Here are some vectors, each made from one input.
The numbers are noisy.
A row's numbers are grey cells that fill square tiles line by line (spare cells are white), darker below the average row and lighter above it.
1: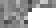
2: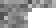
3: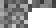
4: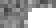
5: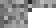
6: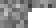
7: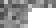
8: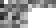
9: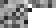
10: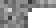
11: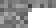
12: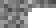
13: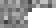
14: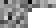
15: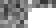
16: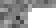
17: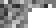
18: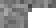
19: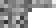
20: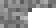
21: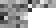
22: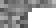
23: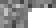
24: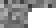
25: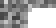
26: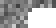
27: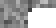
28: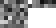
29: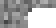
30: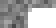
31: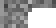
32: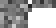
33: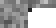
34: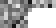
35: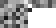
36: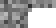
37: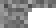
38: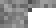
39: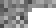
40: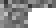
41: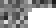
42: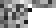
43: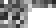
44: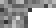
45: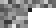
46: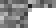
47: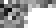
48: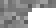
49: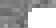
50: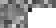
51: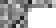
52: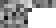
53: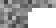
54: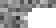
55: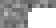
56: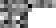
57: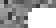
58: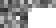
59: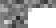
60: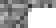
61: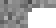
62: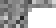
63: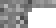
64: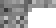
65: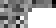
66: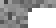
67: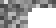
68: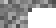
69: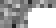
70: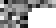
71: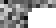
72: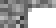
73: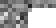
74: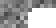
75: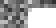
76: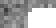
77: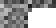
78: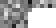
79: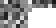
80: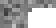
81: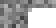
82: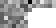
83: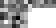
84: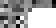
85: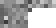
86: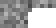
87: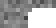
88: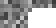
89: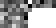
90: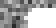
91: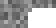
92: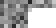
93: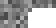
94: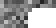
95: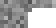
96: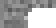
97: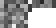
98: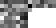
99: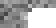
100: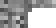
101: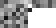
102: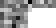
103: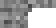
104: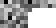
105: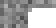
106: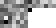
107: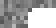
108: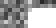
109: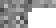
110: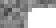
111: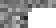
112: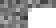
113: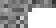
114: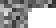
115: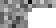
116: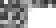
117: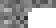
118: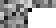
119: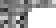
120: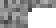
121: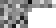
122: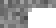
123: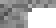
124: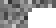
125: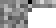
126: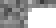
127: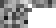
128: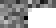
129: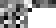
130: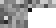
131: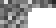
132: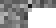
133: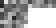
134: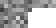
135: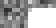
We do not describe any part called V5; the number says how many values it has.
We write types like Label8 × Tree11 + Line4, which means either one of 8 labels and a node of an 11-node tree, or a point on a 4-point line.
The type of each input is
List2(Bool × V5).
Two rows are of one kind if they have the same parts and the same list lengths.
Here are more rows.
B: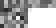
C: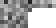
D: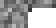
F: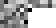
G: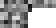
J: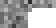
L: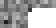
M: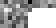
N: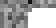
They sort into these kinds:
B, C, J, M, N
D, G, L
F

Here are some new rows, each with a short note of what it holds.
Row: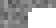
a list of two items
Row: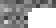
a list of two items
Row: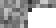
a list of one item
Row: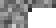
a list of one item
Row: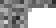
a list of one item
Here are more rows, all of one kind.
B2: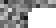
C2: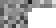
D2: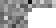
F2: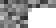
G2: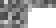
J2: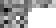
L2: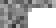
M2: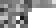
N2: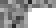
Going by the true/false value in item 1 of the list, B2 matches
C2, G2 and M2.
